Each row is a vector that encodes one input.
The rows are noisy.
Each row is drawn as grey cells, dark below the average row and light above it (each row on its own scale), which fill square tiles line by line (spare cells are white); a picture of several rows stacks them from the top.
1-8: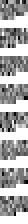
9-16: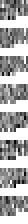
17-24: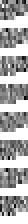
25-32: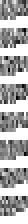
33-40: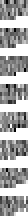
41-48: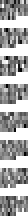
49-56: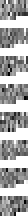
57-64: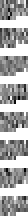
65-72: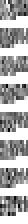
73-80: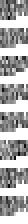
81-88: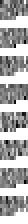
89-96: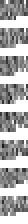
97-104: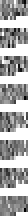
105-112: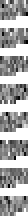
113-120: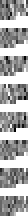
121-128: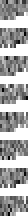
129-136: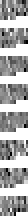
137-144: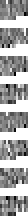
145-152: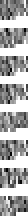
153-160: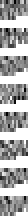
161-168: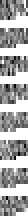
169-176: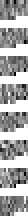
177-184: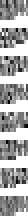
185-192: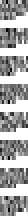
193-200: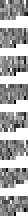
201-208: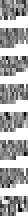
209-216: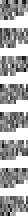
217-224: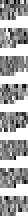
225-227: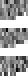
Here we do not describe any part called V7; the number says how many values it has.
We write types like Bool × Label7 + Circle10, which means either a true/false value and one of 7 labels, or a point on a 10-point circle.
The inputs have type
(Bool × Bool × Bool + Line19) × V7.
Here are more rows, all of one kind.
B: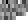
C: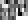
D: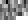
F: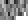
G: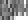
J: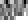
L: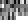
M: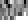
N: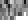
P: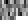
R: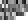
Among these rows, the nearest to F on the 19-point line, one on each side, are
J and L.
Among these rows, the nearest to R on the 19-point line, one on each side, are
C and G.
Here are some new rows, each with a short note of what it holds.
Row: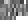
three true/false values and a value of V7
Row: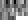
a point on a 19-point line and a value of V7
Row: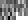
a point on a 19-point line and a value of V7
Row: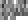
three true/false values and a value of V7
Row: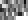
a point on a 19-point line and a value of V7
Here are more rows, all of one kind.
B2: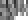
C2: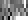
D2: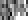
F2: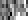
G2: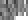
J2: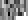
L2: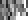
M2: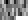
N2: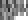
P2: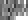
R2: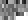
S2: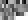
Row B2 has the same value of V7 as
G2, N2 and P2.
